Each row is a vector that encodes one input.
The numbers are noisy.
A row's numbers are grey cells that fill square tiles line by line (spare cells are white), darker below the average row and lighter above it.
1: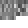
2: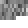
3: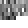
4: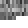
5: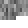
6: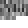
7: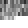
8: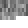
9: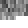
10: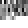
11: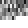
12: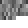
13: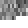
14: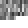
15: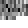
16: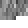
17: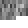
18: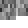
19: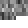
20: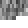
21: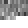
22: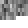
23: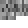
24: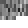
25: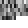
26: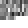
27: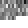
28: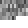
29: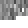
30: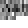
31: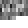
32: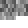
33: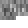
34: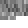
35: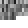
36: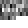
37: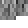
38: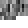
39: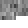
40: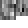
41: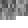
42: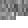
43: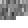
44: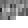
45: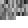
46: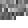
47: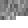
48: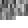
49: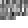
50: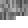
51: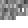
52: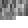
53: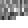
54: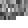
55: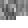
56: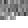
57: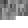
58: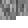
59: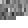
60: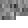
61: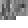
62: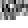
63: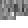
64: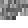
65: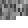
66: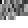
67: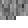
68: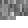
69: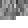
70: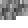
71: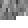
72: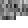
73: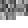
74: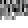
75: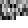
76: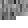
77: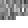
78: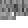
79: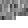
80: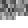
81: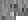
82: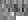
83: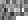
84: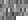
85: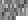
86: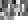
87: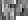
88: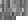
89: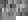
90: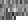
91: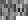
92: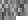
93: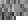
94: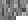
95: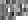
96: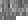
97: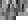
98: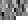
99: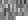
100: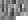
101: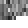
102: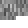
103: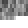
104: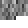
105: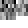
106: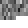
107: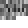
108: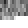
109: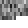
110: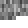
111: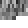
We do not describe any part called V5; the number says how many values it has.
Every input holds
either three true/false values and a value of V5, or a list of up to two points on a 4-point line.
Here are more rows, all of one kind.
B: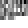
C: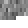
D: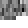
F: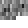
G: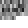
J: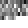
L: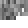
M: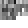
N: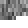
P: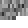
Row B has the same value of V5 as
F, L, M and P.
